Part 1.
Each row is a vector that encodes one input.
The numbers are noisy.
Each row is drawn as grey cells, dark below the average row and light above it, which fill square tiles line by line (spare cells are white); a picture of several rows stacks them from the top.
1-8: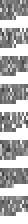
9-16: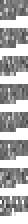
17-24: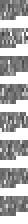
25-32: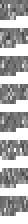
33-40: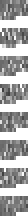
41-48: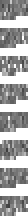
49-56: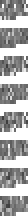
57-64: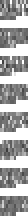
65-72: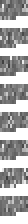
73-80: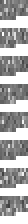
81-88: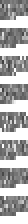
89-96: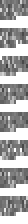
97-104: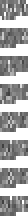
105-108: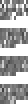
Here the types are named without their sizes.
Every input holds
a label.
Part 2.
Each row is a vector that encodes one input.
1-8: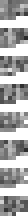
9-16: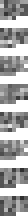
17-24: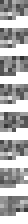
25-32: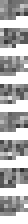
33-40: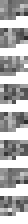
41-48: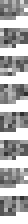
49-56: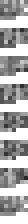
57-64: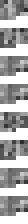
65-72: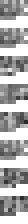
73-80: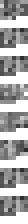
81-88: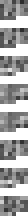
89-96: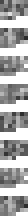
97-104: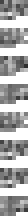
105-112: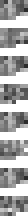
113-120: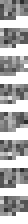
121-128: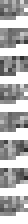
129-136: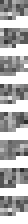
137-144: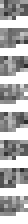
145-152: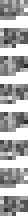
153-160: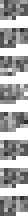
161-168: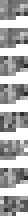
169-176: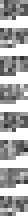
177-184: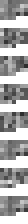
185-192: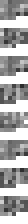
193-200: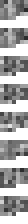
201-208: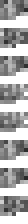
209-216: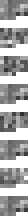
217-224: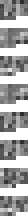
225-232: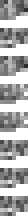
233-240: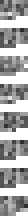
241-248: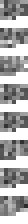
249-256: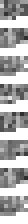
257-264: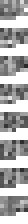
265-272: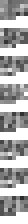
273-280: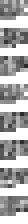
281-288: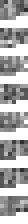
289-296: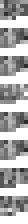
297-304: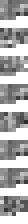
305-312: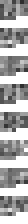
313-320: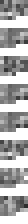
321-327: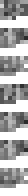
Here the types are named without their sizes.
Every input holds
a label.
